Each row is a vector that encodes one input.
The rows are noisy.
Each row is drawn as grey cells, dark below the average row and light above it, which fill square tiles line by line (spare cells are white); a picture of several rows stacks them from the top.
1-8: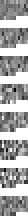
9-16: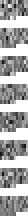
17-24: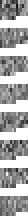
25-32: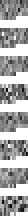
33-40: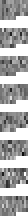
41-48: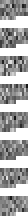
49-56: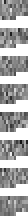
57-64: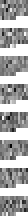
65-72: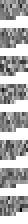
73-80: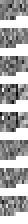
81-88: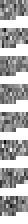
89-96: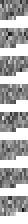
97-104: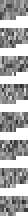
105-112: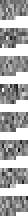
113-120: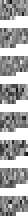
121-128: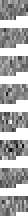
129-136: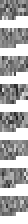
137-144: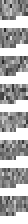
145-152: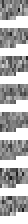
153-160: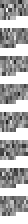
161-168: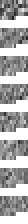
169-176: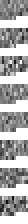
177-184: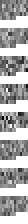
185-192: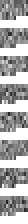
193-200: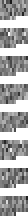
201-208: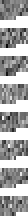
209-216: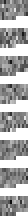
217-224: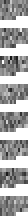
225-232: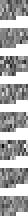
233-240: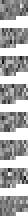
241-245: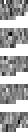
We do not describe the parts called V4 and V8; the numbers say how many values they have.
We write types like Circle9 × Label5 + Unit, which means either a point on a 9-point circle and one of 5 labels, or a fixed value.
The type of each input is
(Line7 + V8) × (Line10 + V4) + Line9.
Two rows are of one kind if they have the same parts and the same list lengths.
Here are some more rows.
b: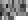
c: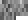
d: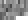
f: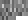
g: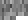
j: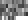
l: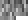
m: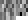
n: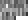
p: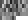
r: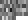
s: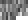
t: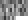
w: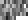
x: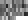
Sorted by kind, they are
b, j, p, r, x
c, d, f
g, m
l, n, s, t
w

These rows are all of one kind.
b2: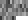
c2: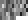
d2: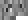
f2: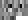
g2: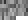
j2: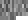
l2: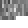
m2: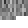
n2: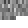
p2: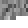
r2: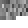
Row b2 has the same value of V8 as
d2, f2 and r2.
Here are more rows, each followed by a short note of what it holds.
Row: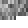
a point on a 7-point line and a point on a 10-point line
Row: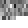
a value of V4 and a value of V8
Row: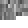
a point on a 7-point line and a point on a 10-point line
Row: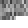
a point on a 7-point line and a value of V4
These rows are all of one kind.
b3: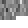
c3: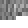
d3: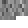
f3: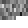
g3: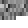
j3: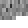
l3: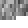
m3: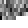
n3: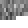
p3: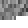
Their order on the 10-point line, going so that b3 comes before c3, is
l3, j3, p3, g3, d3, b3, m3, c3, f3, n3.
